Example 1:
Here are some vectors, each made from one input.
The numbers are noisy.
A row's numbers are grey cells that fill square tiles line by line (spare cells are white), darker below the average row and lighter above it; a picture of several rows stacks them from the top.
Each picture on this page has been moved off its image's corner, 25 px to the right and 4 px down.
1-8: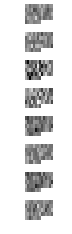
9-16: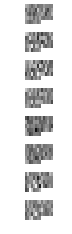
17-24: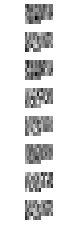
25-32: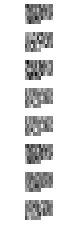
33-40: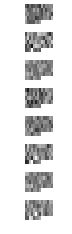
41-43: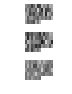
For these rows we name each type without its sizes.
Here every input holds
a node of a tree.
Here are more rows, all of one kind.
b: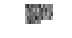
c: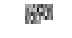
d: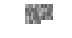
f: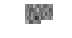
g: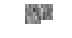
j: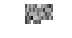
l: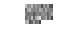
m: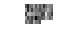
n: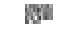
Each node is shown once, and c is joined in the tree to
l.
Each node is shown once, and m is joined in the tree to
b.
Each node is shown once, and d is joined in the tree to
f, g and l.
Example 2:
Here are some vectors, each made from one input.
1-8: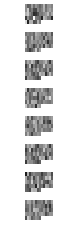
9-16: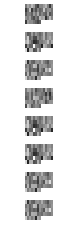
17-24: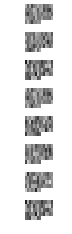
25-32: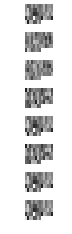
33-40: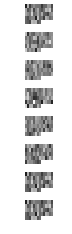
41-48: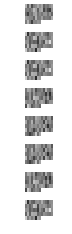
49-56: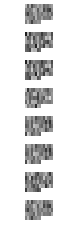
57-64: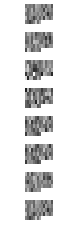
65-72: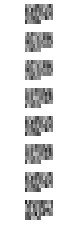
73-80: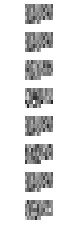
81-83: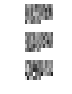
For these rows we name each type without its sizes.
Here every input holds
a node of a tree.
